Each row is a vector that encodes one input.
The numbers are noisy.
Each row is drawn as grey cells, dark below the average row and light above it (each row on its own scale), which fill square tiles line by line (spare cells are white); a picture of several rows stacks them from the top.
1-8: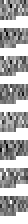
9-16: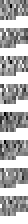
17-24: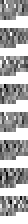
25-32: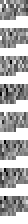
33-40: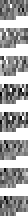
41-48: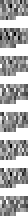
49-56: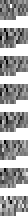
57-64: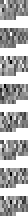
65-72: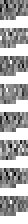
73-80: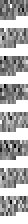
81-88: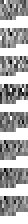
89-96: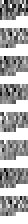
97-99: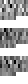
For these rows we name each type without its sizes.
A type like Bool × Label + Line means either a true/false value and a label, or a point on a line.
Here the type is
Bool × (Tree + Unit).
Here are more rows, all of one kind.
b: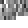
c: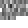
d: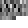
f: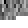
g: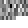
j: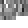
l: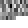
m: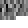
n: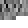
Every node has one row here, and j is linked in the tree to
b.
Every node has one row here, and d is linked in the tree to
b and n.
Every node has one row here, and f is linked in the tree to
c and n.
